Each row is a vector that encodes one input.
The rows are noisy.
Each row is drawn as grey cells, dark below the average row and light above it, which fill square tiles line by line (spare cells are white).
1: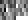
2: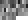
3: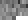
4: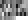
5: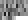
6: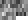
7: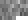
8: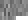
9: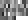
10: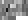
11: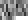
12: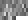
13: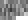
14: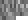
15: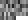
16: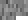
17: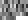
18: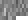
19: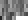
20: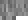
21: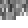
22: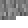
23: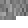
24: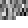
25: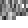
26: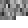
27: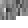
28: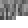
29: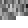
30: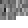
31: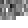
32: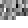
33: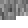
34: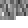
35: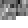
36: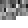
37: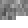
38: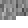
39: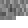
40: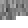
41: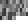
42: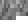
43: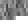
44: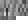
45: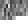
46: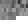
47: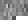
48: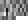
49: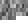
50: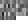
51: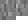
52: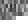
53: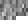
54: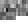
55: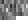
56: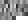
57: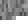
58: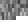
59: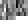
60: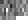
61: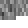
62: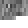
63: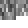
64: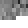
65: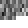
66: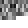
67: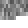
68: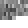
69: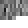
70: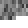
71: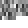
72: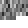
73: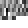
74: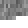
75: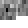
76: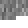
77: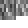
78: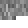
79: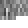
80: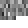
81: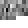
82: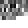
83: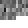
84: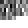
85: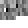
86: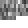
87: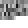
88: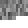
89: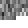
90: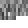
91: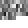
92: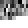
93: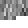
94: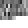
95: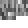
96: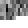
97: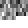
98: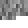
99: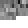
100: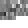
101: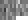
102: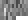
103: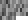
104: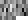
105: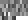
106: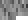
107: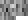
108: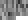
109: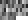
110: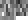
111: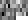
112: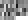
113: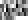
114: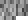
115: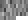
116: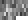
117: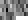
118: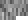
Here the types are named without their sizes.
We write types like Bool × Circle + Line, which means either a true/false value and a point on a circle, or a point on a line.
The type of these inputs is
Bool × (Circle × Circle + Label) × Line.
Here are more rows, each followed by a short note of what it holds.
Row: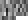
a label, a point on a line and a true/false value
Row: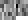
a label, a point on a line and a true/false value
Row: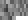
a point on each of two circles, a point on a line and a true/false value
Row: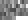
a label, a point on a line and a true/false value
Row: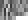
a label, a point on a line and a true/false value
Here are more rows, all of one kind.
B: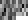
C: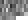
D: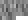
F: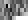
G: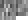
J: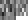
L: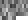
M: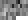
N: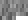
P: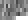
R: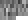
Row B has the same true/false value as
J, L and R.
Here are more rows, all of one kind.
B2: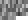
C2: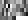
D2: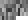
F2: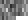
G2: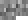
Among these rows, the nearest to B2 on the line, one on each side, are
F2 and G2.
